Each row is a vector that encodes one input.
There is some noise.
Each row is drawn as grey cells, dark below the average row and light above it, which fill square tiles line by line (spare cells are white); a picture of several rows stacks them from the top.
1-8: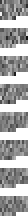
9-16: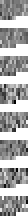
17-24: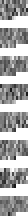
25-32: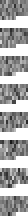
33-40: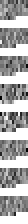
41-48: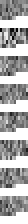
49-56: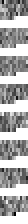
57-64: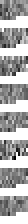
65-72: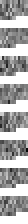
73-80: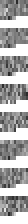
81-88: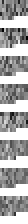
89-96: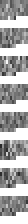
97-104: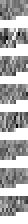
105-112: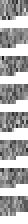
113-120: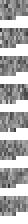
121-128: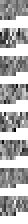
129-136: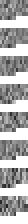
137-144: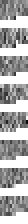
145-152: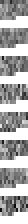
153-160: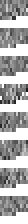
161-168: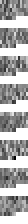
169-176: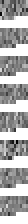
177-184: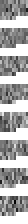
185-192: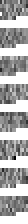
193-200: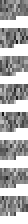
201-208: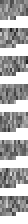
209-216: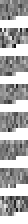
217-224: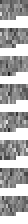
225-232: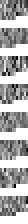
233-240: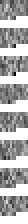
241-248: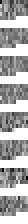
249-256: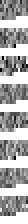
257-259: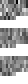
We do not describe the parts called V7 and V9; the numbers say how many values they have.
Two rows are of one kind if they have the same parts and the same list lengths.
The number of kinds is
3.
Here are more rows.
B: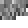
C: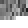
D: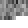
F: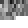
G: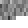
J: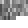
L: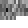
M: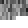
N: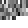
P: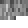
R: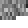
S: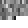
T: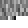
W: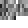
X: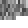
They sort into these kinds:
B, D, F, R, T
C, G, J, L, N, S, W, X
M, P

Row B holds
a point on a 10-point circle, a point on a 6-point line and a value of V7.
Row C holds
one of 10 labels, a point on a 6-point line and a value of V9.
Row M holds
a point on a 6-point line and a value of V7.
